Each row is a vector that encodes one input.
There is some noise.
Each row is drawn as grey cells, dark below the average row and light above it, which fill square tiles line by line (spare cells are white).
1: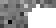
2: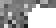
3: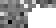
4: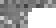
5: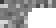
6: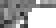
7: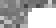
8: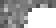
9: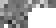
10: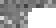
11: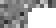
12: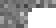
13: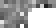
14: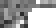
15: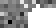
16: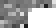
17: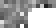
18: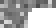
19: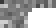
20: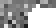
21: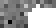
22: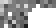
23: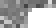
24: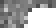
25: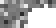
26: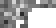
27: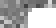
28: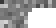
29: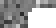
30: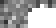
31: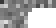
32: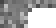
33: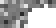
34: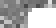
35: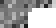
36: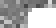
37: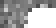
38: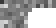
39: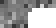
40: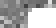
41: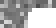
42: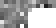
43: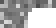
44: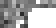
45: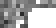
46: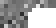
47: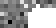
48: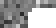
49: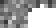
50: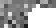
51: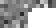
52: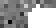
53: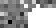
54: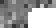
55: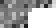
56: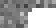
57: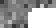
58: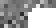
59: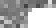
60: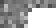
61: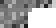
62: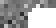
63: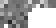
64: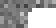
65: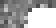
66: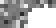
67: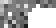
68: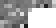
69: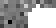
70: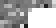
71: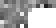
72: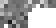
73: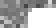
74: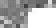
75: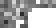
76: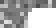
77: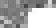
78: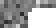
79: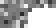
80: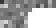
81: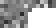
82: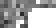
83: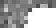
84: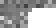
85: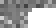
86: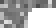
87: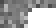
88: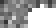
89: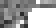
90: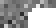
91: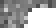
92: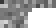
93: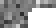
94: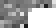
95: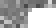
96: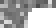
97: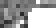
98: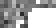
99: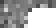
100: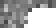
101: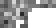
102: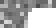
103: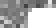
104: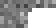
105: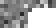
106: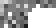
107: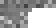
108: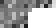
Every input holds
either a point on a 12-point line, or a node of a 12-node tree.
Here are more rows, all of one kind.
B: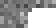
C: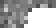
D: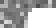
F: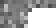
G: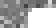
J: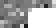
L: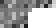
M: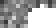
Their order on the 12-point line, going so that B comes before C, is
D, G, B, F, C, M, L, J.
